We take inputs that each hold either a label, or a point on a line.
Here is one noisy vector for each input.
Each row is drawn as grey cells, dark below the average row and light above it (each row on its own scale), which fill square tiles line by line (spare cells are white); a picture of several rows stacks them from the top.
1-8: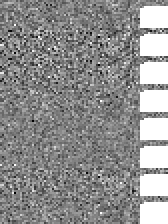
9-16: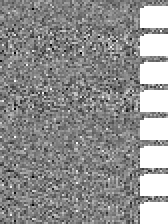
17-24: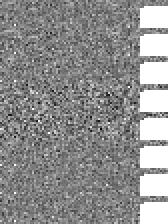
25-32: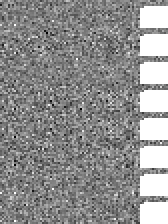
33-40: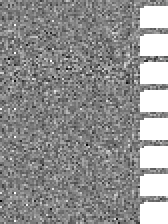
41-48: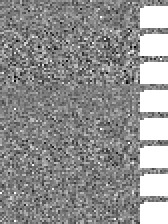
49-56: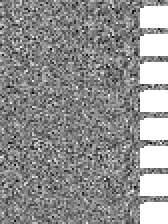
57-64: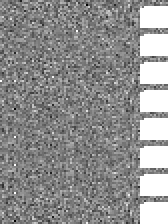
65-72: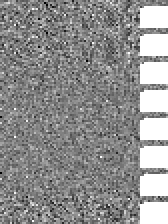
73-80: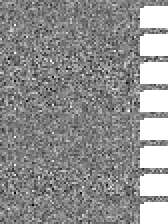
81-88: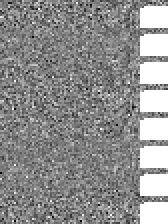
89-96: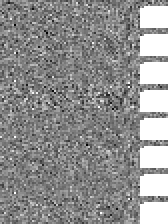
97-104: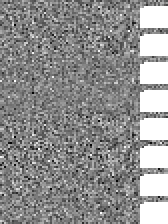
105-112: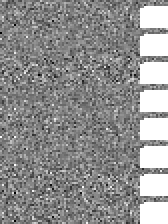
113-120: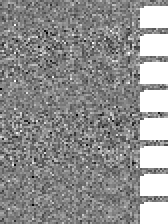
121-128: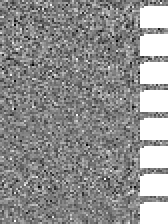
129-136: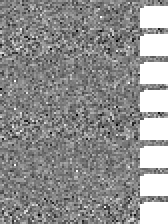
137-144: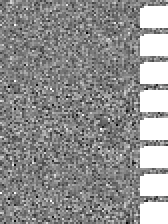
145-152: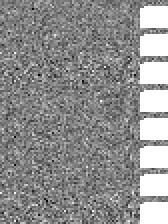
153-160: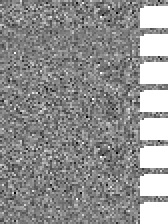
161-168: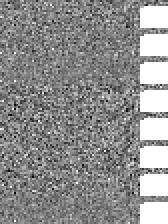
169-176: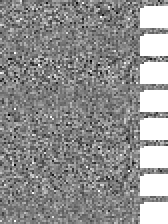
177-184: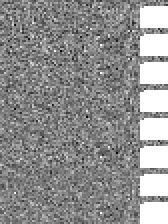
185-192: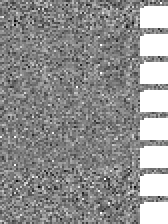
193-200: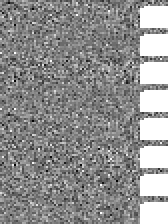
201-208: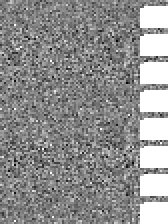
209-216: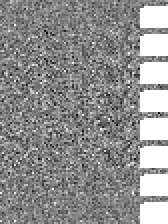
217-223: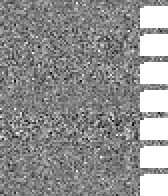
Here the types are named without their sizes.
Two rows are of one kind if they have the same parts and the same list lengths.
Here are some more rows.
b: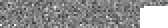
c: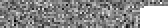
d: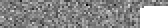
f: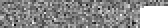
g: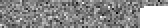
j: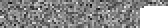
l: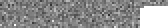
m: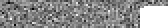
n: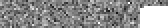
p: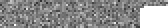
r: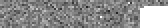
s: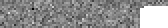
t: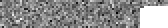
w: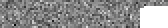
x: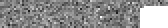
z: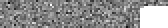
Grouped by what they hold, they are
b, g, l, n, p, r, t, x
c, d, f, j, m, s, w, z

